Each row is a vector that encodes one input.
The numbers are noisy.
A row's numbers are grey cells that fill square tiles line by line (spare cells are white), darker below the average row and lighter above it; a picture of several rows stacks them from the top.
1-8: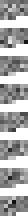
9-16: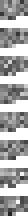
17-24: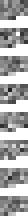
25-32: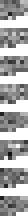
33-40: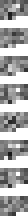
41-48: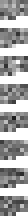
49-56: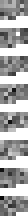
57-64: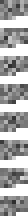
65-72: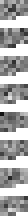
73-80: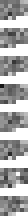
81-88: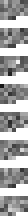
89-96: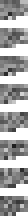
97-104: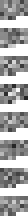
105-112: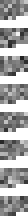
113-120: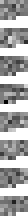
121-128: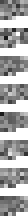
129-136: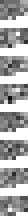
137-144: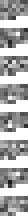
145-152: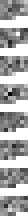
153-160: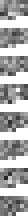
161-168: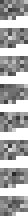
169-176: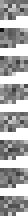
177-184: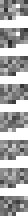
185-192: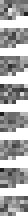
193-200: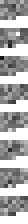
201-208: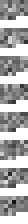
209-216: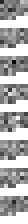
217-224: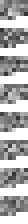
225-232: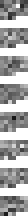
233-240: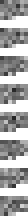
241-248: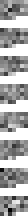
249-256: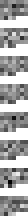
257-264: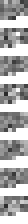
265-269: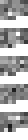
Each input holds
either a node of a 10-node tree, or three true/false values.
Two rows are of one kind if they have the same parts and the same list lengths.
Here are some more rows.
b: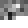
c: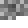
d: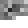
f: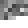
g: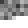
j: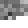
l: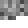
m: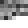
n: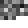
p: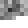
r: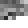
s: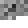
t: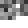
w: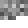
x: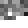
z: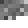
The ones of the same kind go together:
b, l, t, w, x
c, d, f, g, j, m, n, p, r, s, z

